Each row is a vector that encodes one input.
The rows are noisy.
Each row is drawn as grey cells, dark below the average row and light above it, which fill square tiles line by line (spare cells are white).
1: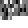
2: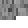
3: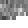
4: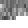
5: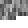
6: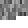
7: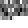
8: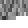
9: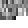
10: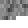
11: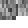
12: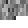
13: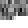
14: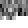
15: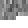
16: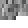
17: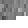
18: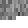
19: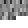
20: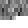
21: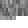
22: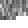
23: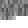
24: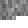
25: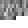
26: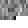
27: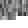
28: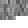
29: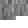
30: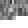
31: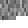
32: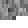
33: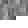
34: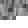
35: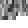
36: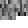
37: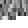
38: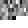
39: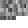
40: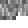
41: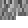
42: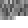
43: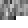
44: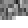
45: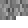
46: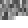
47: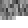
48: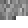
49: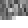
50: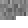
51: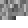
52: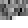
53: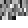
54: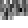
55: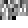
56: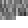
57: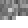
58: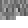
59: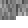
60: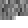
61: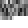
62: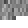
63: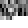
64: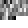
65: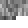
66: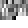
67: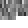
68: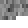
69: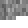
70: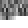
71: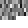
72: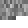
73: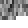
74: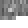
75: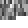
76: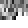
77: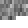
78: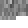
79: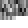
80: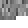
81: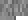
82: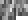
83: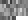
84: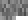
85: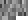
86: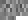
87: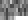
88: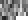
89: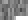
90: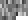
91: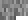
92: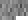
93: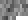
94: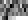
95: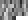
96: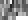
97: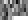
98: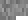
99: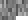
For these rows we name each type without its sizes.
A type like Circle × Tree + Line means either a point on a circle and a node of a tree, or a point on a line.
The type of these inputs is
List(Bool × Line).
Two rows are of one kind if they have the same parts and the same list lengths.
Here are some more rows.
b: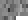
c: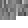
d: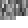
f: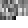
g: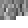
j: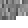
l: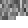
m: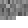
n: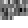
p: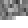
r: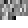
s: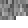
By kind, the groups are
b, c, m, r, s
d, g
f, j, l, n, p

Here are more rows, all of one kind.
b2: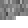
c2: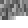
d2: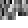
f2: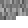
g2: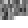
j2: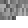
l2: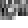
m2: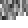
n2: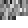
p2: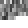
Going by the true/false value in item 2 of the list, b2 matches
f2, g2, l2 and n2.
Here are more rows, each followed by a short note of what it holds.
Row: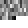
a list of one item
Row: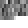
a list of two items
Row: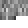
a list of two items
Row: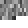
a list of one item
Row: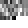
a list of two items
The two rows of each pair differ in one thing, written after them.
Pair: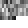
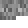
the place on the line in item 1 of the list
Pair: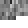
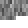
the true/false value in item 2 of the list
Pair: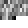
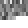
the place on the line in item 2 of the list
